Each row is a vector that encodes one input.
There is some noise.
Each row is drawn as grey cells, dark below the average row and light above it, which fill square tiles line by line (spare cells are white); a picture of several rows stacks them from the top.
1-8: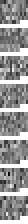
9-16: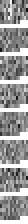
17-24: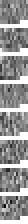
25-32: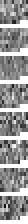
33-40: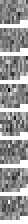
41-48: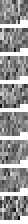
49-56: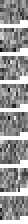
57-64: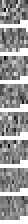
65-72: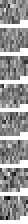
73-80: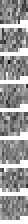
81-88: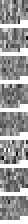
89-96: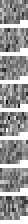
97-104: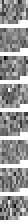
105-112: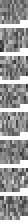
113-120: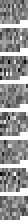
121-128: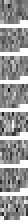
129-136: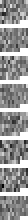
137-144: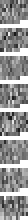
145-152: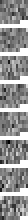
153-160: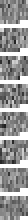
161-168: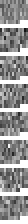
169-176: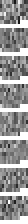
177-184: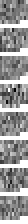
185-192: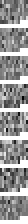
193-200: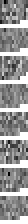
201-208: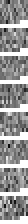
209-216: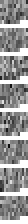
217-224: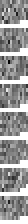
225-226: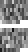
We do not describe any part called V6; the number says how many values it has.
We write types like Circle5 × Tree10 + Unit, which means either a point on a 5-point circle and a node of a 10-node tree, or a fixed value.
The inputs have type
Bool × (Line5 + V6) + Label10.
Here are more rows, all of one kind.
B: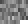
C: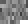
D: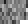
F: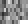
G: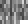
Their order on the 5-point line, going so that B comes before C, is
F, B, D, G, C.
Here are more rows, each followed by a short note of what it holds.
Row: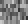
a point on a 5-point line and a true/false value
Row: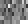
a point on a 5-point line and a true/false value
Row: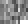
one of 10 labels
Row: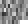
a true/false value and a value of V6
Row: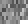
one of 10 labels
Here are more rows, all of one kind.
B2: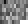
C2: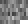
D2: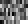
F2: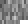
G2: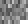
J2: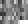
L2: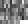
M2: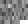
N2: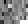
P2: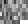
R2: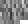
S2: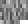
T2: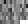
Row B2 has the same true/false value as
C2, D2, G2 and L2.
